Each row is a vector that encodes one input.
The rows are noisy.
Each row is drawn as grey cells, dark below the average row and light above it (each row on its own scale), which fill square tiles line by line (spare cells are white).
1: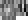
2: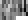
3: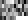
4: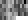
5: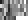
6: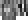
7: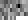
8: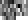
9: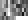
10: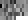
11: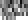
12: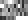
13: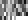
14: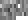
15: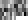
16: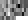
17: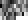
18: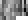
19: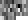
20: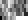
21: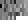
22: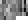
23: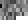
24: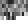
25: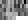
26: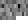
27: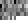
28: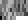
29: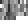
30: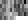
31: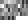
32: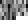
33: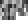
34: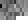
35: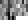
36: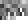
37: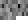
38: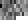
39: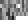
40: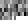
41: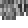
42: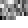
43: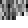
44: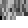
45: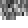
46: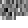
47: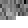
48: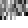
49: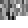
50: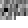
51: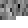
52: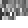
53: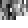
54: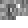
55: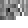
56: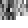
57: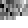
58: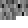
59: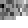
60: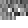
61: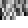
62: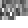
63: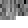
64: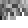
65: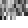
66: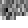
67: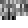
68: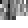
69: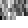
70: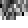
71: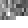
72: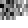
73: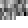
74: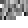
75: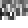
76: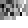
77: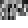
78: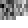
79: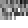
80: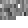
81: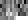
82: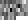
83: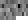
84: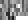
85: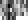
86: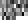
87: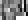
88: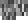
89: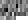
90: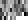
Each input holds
one of 10 labels and a true/false value.
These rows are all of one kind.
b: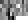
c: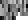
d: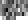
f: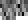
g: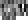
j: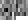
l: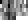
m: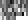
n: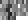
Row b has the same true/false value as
c, l and n.
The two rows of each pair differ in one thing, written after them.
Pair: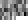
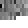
the label
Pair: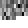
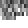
the label
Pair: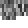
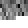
the label
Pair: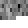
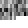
the label
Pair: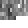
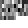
the label
